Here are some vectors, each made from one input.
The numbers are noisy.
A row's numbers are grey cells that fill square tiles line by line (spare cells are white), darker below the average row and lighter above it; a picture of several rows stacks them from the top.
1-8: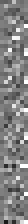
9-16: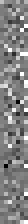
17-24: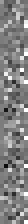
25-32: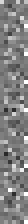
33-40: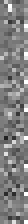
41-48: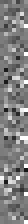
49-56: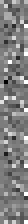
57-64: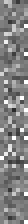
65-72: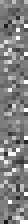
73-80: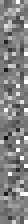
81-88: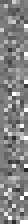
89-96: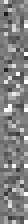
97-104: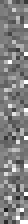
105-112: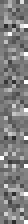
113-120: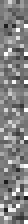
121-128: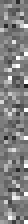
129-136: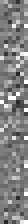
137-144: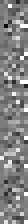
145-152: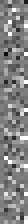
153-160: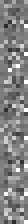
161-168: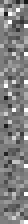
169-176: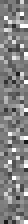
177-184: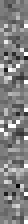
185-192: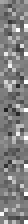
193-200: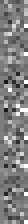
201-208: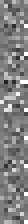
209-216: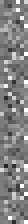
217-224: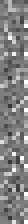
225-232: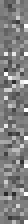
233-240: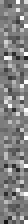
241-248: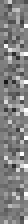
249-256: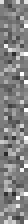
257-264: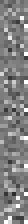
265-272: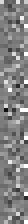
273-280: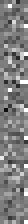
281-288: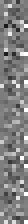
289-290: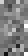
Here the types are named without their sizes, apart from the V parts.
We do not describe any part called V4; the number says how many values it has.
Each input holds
a list of items, each a true/false value and a value of V4.
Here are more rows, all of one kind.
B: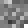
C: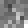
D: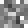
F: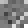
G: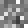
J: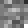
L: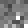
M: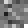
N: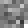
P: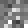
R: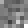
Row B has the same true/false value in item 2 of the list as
J, L, M and P.
